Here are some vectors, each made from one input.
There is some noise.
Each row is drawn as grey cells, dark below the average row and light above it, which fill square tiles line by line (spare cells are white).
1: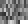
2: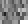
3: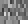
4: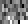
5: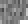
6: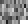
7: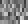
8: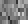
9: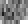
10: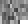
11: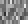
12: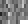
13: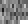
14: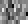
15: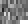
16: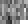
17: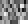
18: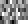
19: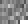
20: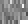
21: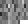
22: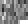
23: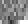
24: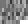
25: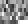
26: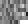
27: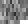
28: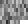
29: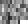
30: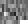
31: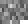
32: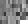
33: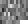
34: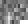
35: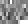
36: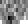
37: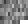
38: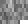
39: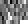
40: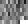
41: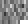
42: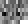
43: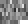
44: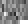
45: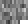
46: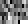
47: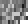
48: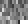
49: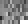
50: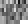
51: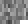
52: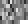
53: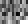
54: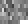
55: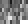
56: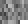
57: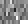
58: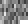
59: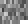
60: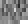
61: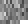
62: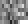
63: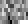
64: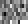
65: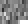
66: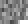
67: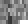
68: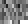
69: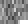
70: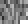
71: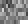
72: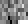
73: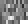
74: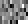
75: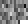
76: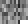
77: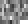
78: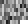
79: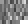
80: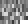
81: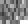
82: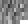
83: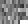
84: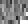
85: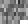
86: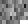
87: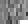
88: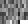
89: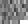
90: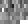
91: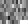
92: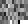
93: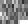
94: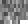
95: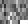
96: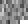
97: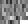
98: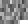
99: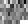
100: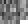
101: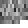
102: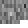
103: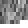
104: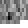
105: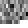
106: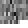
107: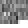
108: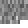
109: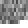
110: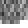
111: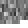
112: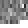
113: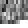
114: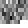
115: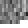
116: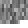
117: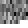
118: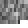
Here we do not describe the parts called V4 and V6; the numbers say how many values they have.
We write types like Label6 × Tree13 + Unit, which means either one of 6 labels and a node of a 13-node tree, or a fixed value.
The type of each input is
Line5 × (Line5 + V4) × V6.
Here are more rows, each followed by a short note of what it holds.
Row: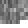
a point on each of two 5-point lines and a value of V6
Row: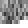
a point on a 5-point line, a value of V4 and a value of V6
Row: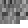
a point on each of two 5-point lines and a value of V6
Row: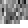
a point on each of two 5-point lines and a value of V6
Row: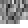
a point on each of two 5-point lines and a value of V6
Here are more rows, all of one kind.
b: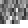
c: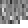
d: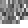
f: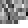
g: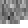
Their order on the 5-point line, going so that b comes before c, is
b, g, d, c, f.
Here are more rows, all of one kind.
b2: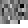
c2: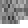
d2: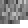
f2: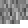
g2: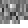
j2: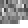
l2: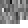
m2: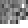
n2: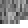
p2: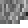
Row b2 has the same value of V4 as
c2, d2 and p2.
